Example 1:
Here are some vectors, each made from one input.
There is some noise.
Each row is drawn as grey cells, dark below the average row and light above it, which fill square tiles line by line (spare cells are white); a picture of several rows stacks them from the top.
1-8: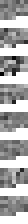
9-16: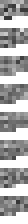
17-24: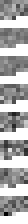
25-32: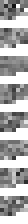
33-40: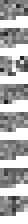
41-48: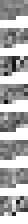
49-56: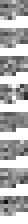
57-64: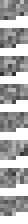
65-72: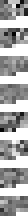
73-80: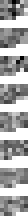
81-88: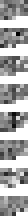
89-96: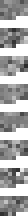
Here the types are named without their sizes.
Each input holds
three true/false values.
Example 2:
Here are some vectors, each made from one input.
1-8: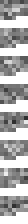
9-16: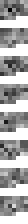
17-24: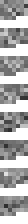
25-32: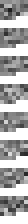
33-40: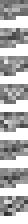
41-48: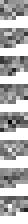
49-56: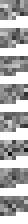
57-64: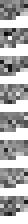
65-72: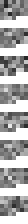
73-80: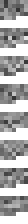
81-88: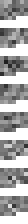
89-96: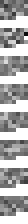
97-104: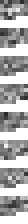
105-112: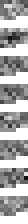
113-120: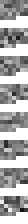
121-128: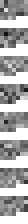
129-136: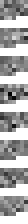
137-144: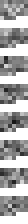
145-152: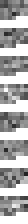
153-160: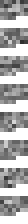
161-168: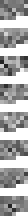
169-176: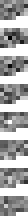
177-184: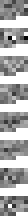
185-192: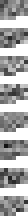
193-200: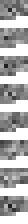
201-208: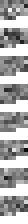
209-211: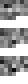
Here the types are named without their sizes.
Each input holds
three true/false values.
